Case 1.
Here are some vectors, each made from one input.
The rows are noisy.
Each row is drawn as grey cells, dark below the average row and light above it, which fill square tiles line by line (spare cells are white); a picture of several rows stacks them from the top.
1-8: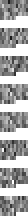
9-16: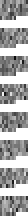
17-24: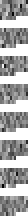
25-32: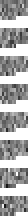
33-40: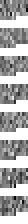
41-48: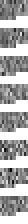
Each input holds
one of 10 labels.
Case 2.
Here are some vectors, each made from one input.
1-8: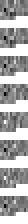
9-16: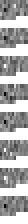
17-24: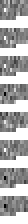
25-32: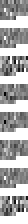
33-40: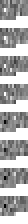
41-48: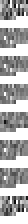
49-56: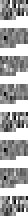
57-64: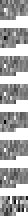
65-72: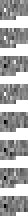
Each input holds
either a fixed value, or four true/false values.
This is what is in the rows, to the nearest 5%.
About 10% of them hold a fixed value. The rest hold four true/false values.
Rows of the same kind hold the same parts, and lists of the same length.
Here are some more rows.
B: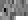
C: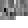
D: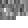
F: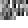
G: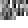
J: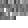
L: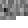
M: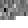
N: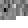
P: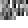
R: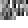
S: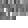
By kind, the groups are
B, C, D, J, L, M, N, S
F, G, P, R

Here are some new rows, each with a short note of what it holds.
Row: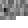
four true/false values
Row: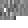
four true/false values
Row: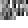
a fixed value
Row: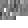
four true/false values
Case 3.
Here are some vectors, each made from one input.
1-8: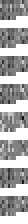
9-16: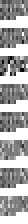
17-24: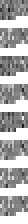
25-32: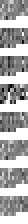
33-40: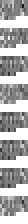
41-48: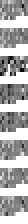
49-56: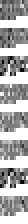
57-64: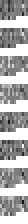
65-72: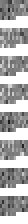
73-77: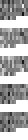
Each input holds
either a fixed value, or four true/false values.
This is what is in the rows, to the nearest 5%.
About 5% of them hold a fixed value. The rest hold four true/false values.
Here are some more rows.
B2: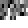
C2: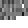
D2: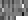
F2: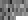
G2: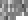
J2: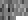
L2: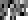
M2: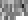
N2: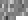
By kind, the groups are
B2, L2
C2, D2, F2, G2, J2, M2, N2

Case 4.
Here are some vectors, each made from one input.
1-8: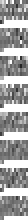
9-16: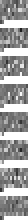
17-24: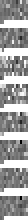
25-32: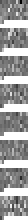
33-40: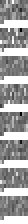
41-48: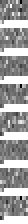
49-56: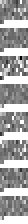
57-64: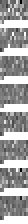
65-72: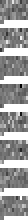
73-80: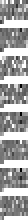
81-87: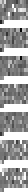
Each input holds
a point on a 9-point circle.
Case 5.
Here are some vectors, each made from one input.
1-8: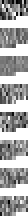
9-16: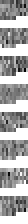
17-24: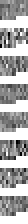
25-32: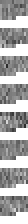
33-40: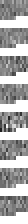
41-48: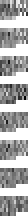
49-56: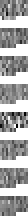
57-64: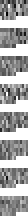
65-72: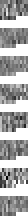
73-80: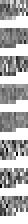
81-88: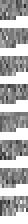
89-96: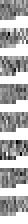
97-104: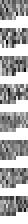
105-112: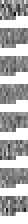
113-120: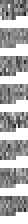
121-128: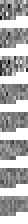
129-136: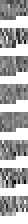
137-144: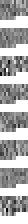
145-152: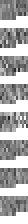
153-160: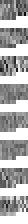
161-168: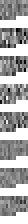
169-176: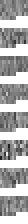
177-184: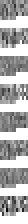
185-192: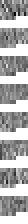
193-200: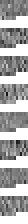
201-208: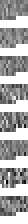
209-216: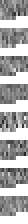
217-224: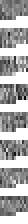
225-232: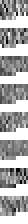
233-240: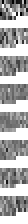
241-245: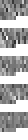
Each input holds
a point on a 16-point line.
